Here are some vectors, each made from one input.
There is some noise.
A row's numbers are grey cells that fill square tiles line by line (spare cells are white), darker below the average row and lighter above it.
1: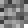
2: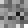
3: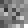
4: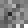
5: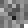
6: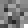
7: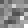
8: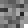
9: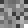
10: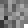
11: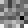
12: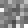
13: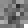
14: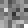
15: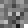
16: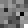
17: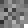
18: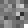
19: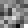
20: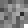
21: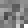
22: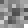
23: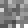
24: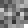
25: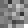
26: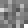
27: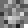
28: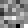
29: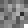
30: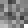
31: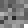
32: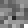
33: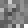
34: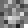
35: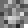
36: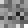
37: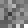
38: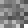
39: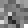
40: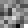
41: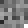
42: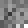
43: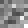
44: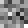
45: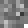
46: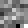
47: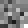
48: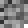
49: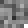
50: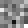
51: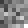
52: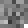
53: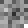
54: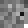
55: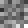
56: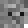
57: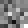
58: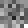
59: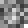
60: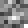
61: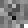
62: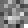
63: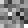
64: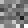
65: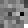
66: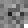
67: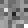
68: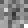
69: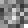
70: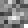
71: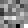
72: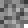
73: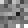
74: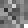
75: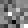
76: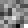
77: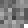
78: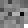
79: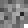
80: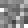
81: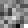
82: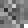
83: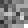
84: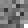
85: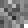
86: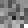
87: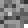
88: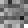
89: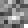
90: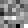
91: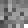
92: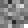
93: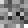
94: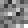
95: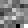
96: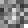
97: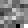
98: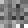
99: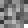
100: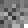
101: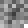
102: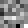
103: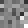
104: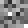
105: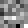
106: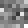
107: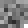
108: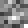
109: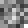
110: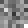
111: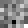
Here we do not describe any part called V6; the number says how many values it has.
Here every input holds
a value of V6, together with a list of up to two points on a 10-point circle.
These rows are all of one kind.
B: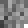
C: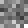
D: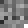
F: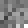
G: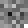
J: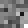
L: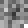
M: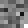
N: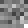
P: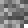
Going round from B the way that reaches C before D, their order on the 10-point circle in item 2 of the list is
B, J, L, M, F, G, C, N, D, P.
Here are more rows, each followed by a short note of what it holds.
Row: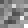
a value of V6, together with a list of one item
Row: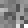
a value of V6, together with a list of two items
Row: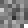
a value of V6, together with a list of two items
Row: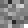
a value of V6, together with a list of one item
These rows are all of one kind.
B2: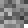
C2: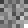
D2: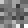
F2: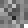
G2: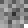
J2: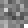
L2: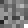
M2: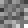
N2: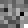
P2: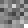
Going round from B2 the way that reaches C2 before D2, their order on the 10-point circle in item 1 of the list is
B2, L2, C2, N2, M2, P2, D2, F2, G2, J2.
